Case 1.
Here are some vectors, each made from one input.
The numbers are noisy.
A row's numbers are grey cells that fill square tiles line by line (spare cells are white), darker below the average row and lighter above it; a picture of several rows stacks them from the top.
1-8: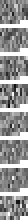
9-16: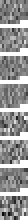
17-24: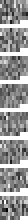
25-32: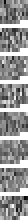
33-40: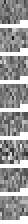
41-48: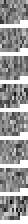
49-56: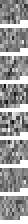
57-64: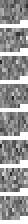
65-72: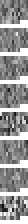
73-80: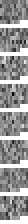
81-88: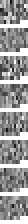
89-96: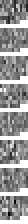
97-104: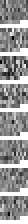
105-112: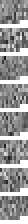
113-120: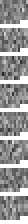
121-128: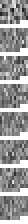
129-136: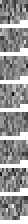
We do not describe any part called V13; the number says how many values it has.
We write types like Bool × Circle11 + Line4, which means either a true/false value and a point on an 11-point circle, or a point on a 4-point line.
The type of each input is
Line7 + Line12 + V13.
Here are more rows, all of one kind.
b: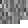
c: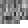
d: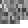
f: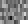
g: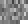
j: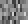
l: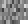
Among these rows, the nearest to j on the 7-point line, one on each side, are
d and l.
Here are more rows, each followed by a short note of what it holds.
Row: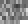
a point on a 12-point line
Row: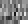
a point on a 7-point line
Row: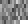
a point on a 12-point line
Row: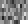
a point on a 7-point line
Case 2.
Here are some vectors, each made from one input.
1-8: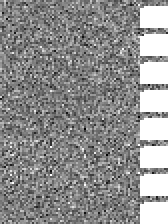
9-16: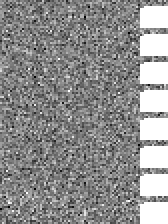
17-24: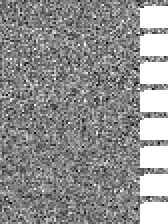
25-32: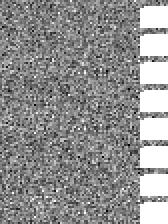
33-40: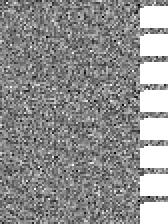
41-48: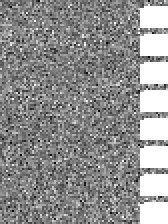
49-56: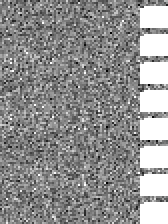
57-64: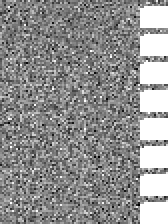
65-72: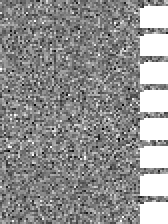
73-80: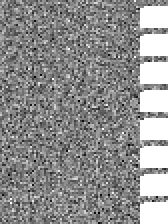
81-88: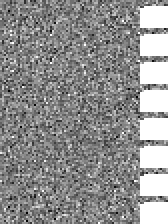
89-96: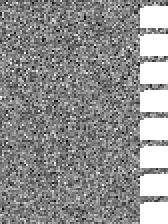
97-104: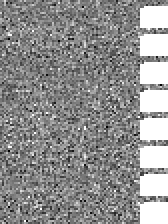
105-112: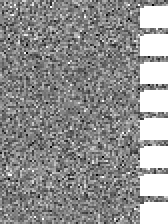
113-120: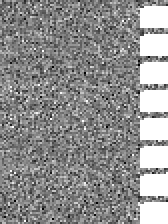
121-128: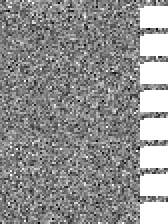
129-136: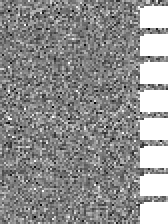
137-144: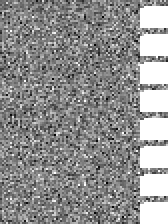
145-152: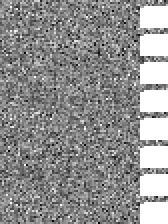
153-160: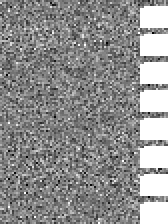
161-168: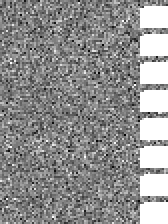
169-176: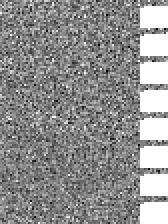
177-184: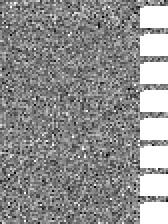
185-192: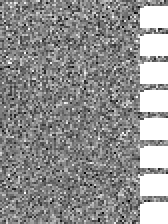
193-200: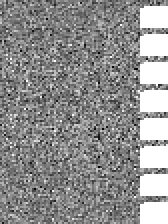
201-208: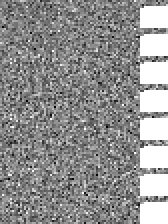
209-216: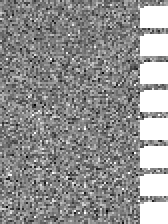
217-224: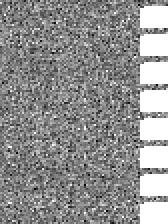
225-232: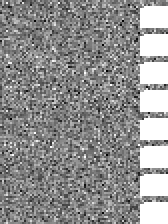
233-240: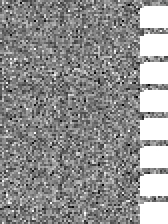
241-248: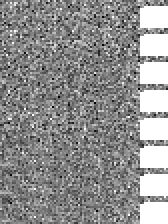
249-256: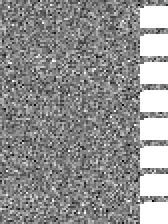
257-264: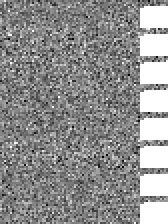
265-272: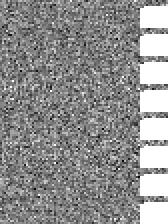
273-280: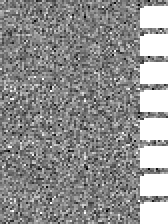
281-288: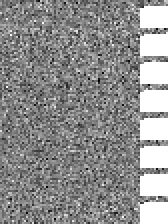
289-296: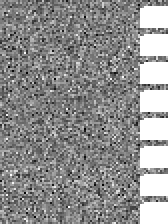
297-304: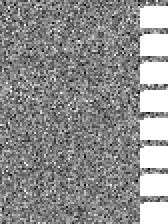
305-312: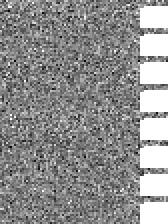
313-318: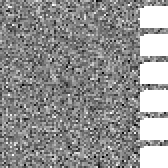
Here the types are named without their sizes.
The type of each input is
Line × List(Circle).
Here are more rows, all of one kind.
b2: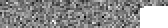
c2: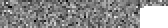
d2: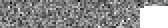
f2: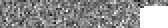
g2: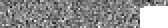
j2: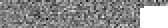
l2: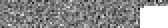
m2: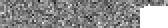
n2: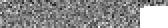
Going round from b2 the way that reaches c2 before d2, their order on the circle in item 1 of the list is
b2, c2, d2, l2, g2, f2, n2, m2, j2.
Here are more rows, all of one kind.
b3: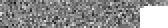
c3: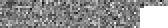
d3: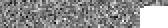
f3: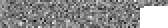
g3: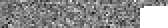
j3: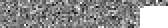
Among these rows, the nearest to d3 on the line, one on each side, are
c3 and j3.
